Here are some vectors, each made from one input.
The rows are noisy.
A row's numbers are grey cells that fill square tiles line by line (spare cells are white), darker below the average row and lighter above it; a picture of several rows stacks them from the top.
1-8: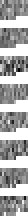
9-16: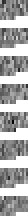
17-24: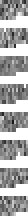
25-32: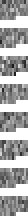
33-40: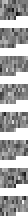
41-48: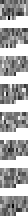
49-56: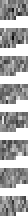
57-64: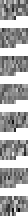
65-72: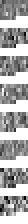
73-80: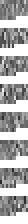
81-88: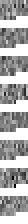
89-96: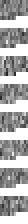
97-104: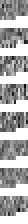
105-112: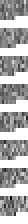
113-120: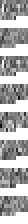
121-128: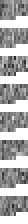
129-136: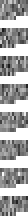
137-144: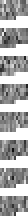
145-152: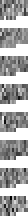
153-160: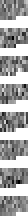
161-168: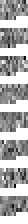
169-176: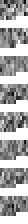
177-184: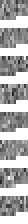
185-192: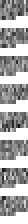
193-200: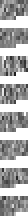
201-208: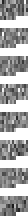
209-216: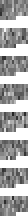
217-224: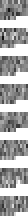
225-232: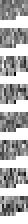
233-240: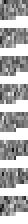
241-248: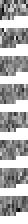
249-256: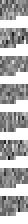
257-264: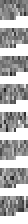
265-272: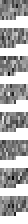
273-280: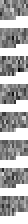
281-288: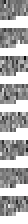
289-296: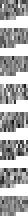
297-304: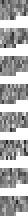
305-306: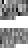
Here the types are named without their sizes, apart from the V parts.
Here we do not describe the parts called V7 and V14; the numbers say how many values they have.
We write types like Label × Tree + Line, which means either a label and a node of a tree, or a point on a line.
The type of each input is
(Bool × Circle + V7) × V14.
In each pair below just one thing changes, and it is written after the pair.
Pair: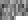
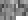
the value of V14
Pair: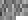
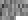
the place on the circle
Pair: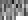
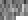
the place on the circle
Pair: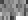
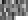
the place on the circle
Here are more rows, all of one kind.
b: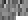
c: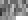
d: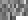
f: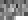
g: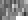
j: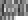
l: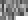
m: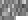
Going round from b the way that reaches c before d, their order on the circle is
b, m, f, l, j, g, c, d.
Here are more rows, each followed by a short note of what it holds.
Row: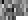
a value of V7 and a value of V14
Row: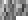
a value of V7 and a value of V14
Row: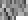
a value of V7 and a value of V14
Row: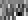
a value of V7 and a value of V14
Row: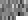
a point on a circle, a true/false value and a value of V14
